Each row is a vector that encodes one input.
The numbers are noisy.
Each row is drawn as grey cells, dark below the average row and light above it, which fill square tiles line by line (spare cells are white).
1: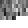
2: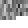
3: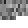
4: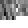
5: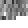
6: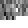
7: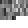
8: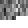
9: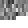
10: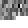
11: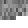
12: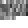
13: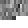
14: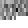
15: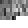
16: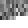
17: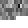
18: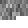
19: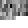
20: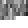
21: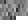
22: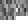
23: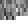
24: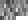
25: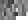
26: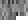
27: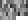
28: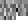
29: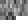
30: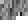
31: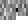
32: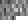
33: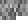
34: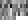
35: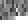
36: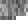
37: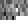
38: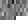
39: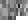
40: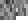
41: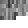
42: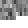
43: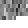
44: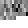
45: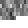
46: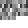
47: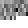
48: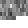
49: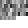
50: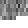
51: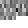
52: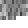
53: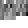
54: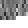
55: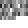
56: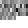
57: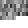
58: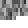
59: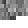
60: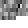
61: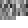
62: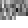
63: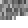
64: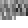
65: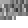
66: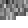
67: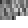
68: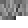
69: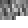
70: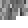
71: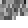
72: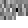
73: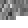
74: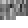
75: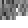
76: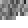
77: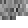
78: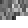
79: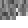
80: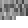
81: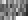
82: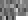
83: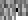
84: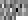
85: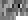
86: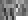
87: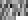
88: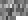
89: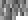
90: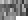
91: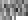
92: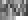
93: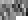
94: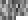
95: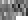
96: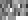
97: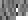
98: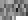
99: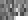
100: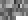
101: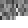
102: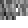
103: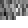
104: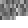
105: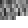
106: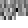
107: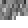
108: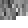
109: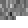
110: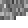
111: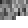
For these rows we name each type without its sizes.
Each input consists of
a point on a line, together with either a point on a line, or three true/false values.
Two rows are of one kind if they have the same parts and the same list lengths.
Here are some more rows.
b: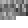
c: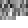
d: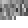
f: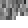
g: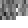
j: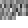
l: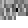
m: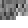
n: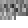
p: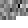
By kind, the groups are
b, c, d, j, l, n
f, g, m, p

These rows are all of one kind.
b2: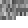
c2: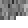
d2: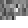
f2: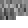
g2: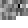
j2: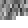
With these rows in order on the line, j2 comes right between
b2 and g2.
